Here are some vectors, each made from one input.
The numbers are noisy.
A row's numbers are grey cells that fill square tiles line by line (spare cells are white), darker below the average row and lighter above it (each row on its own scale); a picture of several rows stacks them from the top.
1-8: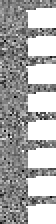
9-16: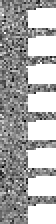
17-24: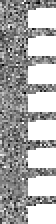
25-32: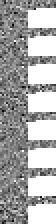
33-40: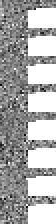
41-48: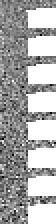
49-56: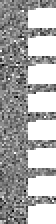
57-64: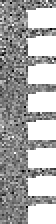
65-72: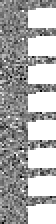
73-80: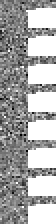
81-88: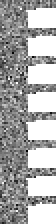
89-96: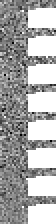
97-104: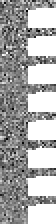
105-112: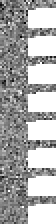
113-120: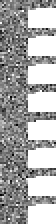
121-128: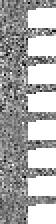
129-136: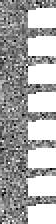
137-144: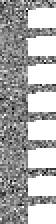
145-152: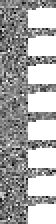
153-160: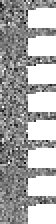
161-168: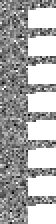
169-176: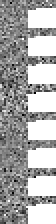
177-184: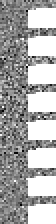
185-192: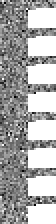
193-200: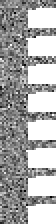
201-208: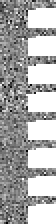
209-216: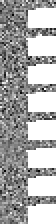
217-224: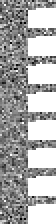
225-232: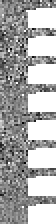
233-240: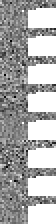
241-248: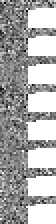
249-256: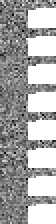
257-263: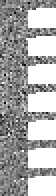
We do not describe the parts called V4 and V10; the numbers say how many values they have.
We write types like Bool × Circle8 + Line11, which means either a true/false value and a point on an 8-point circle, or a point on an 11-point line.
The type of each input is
Line6 × (Line6 × V4 + Line7) + V10.
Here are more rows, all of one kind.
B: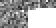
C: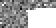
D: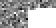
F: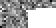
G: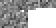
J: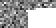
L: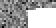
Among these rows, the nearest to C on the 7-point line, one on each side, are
J and L.
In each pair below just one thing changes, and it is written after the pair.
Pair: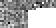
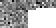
the place on one of the two 6-point lines
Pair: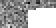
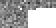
the value of V4
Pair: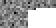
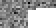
the value of V4
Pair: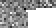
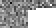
the value of V4
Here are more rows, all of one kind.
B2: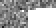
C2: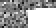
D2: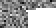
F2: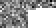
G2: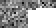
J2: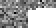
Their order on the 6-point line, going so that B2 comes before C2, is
B2, C2, D2, F2, G2, J2.
